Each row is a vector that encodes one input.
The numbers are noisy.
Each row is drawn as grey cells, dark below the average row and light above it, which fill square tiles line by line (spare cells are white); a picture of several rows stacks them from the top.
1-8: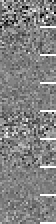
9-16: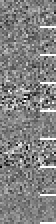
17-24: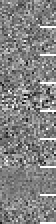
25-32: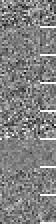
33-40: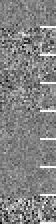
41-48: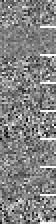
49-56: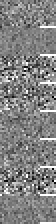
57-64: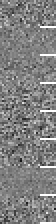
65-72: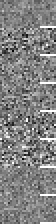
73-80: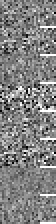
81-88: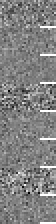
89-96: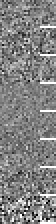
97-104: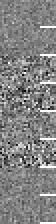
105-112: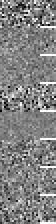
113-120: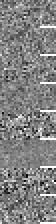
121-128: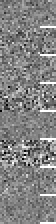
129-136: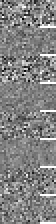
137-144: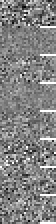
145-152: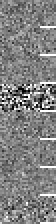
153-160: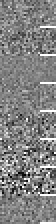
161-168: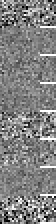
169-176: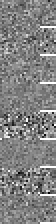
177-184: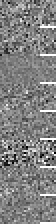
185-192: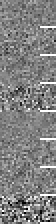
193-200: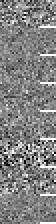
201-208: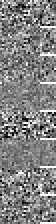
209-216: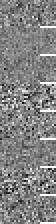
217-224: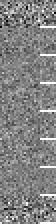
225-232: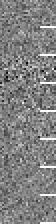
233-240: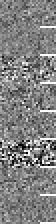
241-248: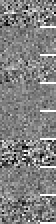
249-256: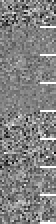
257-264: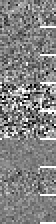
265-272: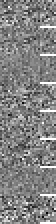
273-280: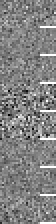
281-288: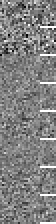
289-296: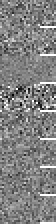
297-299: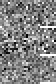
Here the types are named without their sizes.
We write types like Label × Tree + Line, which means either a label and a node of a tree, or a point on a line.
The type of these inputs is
(Bool × Bool × Bool + Line × Line) × Label × Label × Line.
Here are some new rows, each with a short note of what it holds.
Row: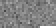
two labels, a point on a line and three true/false values
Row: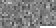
two labels and a point on each of three lines
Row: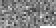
two labels, a point on a line and three true/false values
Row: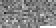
two labels and a point on each of three lines
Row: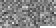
two labels, a point on a line and three true/false values
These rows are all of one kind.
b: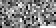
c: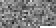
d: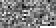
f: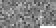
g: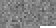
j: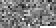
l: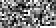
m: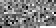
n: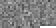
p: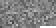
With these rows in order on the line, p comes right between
b and n.
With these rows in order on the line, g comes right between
d and f.
